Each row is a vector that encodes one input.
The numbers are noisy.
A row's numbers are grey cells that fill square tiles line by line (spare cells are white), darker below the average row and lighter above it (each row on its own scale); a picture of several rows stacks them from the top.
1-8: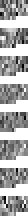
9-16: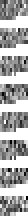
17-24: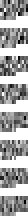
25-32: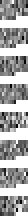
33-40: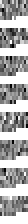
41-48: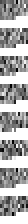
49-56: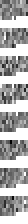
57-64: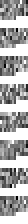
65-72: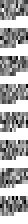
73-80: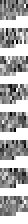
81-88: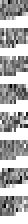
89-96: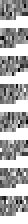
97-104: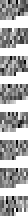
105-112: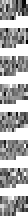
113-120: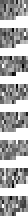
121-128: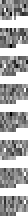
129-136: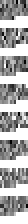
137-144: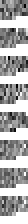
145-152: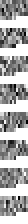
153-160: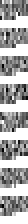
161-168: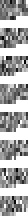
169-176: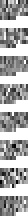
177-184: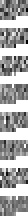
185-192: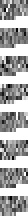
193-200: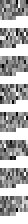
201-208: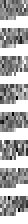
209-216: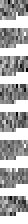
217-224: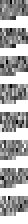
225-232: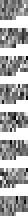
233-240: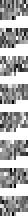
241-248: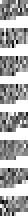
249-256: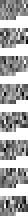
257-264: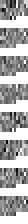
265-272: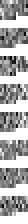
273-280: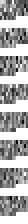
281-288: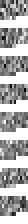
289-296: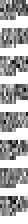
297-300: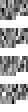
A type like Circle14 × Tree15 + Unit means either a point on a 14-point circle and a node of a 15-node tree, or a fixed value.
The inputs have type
(Circle6 × Label7 × Label7 + Unit) × Label7.
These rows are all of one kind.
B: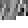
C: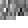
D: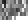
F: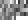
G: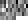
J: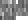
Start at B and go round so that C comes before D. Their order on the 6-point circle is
B, C, J, D, G, F.
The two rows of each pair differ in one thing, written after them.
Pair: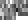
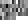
one of the three labels
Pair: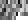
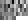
one of the three labels
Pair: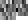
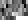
the place on the 6-point circle
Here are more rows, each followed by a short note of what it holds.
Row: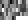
one of 7 labels
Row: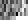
one of 7 labels
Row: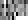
one of 7 labels
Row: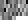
one of 7 labels
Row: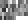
a point on a 6-point circle and three labels (each one of 7)
